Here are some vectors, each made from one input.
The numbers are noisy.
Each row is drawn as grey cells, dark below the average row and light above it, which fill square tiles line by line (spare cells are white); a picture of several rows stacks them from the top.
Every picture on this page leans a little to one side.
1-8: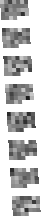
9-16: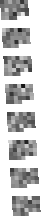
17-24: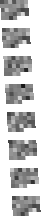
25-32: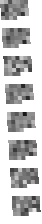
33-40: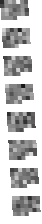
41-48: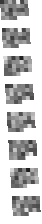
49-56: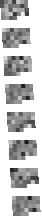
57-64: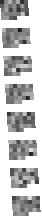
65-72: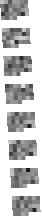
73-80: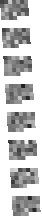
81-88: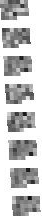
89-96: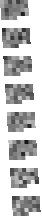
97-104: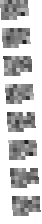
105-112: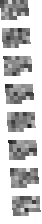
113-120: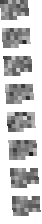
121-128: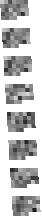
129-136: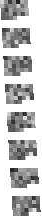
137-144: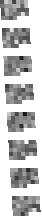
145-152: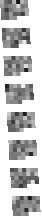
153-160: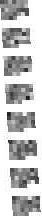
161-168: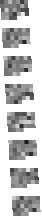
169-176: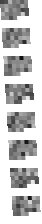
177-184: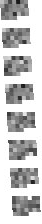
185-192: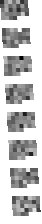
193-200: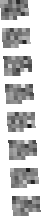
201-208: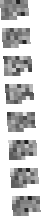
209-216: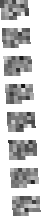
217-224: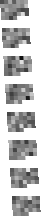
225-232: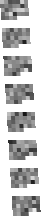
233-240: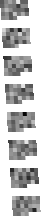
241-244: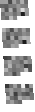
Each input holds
a true/false value, together with either a fixed value, or a node of an 18-node tree.
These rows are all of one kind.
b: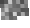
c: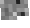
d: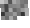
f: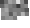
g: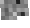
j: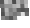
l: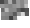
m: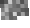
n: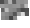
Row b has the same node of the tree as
c, g and m.
